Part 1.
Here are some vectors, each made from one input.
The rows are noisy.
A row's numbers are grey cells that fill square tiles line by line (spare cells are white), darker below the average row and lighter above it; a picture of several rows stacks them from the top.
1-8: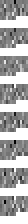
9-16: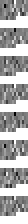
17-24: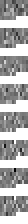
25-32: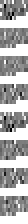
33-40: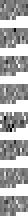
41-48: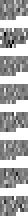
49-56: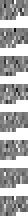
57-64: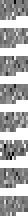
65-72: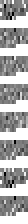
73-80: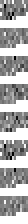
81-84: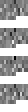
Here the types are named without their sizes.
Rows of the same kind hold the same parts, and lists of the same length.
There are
3 kinds of row.
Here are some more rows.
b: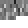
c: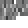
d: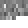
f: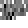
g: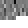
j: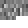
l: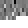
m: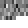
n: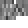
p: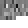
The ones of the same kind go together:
b, d, g, j, l
c, m, n, p
f

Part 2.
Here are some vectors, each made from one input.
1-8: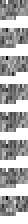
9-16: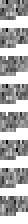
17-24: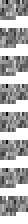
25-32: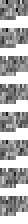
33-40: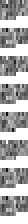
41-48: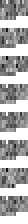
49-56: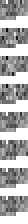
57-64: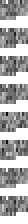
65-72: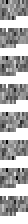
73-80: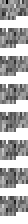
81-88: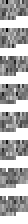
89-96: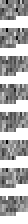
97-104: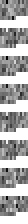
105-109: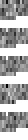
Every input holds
either a point on a 7-point line, or a point on a 10-point line.
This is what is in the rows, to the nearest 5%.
About 50% of them hold a point on a 7-point line. The rest hold a point on a 10-point line.
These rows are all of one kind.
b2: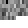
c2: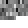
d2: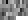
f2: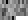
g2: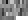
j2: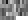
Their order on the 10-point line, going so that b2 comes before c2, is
f2, b2, d2, g2, j2, c2.
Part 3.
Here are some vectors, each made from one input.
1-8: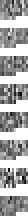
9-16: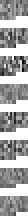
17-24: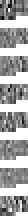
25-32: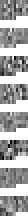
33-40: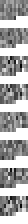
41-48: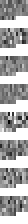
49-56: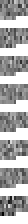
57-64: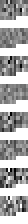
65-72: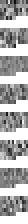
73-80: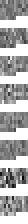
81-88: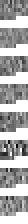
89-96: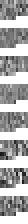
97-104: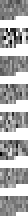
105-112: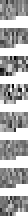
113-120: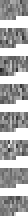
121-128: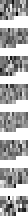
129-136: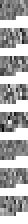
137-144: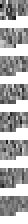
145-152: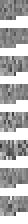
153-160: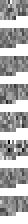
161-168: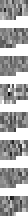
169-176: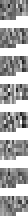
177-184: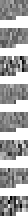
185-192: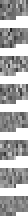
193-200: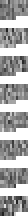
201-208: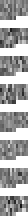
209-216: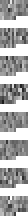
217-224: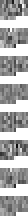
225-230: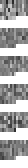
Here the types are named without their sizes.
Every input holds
either a label, or a point on a line.
